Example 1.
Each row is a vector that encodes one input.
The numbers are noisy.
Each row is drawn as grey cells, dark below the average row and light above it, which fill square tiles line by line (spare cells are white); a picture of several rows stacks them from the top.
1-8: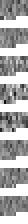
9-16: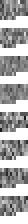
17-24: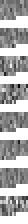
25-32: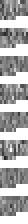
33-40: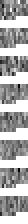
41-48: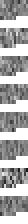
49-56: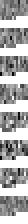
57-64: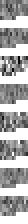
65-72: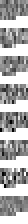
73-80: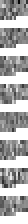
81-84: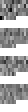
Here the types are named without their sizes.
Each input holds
either a point on a line, or three true/false values.
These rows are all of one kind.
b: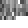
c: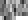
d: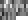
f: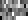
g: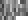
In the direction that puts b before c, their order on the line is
d, g, b, f, c.
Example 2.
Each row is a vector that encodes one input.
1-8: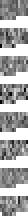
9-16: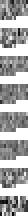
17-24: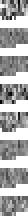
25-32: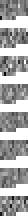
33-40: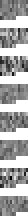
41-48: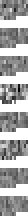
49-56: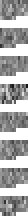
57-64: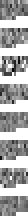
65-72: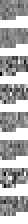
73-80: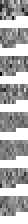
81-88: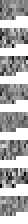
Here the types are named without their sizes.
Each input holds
either a point on each of two lines, or three true/false values.
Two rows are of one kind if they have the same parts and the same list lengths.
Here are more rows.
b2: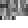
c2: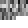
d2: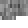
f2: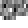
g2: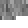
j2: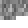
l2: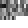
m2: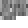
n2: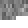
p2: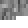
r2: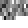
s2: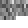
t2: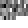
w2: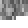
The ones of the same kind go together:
b2, d2, f2, g2, j2, l2, m2, n2, p2, s2, t2, w2
c2, r2

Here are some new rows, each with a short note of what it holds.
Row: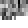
three true/false values
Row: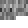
a point on each of two lines
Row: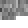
a point on each of two lines
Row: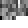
three true/false values
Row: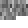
three true/false values
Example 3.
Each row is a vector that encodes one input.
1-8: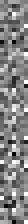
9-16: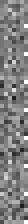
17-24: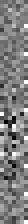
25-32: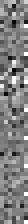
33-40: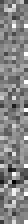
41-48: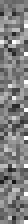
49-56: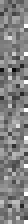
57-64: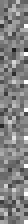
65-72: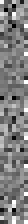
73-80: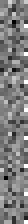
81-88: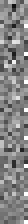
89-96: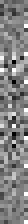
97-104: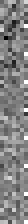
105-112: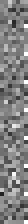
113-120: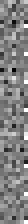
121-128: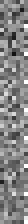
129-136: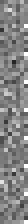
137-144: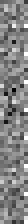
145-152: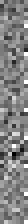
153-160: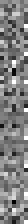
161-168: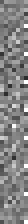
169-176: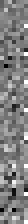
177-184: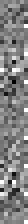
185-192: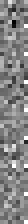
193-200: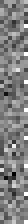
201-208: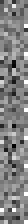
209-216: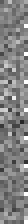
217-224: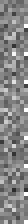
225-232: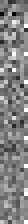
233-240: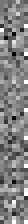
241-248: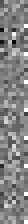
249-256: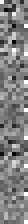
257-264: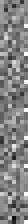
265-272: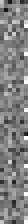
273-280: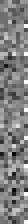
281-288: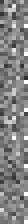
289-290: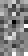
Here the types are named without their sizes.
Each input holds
a node of each of two trees.
